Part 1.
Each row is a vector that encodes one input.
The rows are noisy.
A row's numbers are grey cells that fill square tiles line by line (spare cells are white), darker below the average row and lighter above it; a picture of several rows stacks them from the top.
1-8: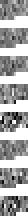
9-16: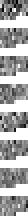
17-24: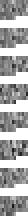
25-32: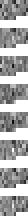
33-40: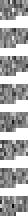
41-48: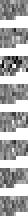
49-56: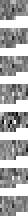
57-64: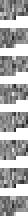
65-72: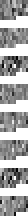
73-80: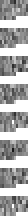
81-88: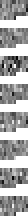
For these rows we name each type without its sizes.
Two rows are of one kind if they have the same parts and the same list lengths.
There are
3 kinds of row.
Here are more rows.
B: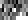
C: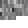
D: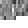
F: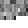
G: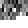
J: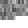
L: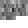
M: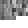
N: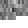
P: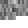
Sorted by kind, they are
B, G
C, J, L, M, N, P
D, F

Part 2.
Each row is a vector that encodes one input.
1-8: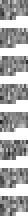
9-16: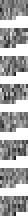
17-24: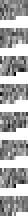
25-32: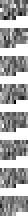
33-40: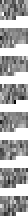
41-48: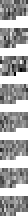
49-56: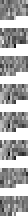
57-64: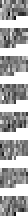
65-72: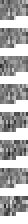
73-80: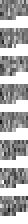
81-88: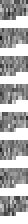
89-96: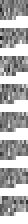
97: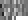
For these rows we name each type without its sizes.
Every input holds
either a point on a circle, or a point on a line.
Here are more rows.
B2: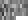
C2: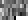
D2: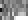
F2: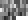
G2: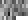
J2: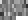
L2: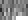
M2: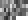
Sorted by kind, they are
B2, D2, J2, L2
C2, F2, G2, M2

